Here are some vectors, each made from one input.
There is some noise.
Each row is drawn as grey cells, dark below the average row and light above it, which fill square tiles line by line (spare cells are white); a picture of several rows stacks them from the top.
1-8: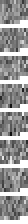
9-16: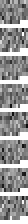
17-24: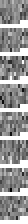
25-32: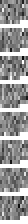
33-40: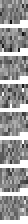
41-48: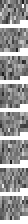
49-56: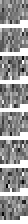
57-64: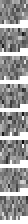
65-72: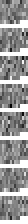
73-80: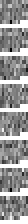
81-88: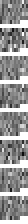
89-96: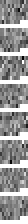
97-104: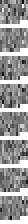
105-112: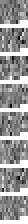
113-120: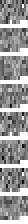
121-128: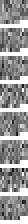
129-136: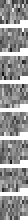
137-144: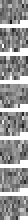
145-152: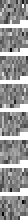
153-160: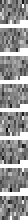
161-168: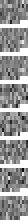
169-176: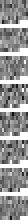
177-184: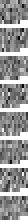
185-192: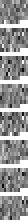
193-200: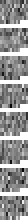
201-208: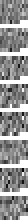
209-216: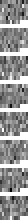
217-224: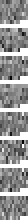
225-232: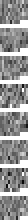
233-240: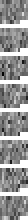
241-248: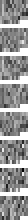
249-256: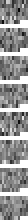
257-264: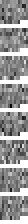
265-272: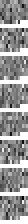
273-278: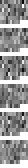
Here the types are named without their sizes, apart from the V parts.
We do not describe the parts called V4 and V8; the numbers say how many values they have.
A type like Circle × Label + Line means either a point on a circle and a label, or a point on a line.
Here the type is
Bool × Circle × V4 × V8.
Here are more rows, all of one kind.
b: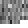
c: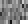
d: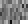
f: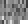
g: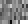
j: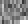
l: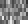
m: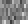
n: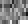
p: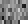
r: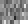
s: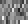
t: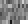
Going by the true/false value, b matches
l, n and p.
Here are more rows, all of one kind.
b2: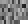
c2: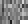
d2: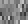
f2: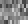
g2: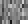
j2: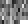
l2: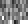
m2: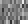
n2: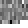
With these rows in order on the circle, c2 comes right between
g2 and m2.
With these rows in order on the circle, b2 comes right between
j2 and l2.
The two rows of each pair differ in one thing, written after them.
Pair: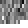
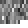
the place on the circle
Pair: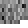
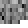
the true/false value
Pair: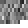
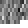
the value of V4
